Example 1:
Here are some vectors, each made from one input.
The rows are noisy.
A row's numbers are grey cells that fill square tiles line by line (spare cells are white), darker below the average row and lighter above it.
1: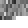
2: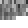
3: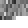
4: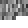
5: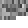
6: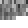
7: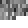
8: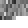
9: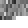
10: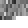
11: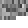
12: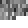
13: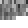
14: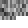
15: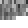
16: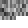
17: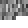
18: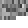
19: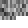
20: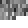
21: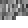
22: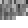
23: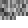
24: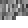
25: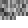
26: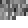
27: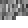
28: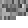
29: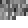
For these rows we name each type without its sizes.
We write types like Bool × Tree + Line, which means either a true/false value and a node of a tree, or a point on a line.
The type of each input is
Circle.
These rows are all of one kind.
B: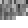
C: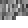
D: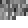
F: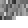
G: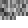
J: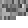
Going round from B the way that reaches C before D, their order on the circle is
B, G, C, D, J, F.
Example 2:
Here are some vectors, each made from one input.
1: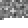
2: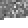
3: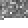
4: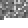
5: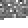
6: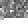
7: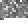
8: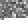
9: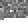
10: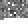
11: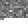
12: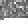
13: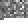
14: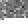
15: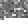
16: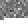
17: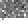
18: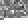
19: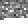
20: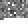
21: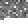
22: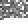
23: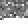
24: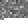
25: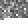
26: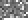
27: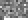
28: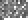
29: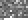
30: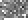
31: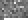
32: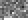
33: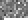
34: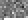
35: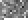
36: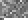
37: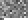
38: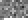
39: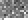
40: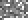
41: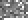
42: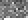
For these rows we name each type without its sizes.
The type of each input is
Bool × Bool × Bool + Unit.
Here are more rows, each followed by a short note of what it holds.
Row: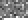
a fixed value
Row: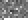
three true/false values
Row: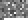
a fixed value
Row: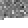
three true/false values
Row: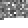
a fixed value
